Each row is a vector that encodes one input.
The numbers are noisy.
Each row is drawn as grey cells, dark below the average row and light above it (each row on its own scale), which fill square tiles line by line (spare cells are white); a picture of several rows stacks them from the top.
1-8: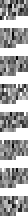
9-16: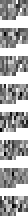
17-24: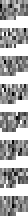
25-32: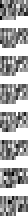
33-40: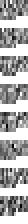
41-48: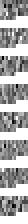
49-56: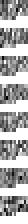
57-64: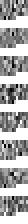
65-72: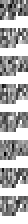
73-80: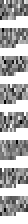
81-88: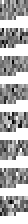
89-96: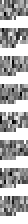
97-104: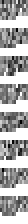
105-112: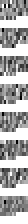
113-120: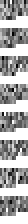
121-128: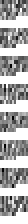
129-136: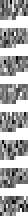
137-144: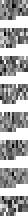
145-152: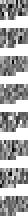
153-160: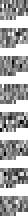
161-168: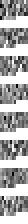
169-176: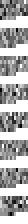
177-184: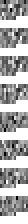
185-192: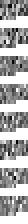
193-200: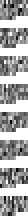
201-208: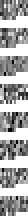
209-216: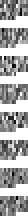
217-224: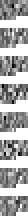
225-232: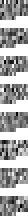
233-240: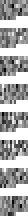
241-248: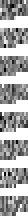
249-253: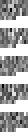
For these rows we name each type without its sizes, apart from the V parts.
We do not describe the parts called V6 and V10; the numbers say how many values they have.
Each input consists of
either four true/false values, a value of V6 and a value of V10, or a list of points on a circle.
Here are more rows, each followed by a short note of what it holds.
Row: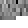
four true/false values, a value of V6 and a value of V10
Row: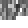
a list of one item
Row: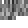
four true/false values, a value of V6 and a value of V10
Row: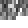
a list of one item
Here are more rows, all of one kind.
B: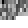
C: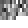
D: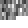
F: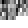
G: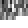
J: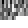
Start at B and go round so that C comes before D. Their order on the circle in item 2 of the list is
B, F, G, C, D, J.
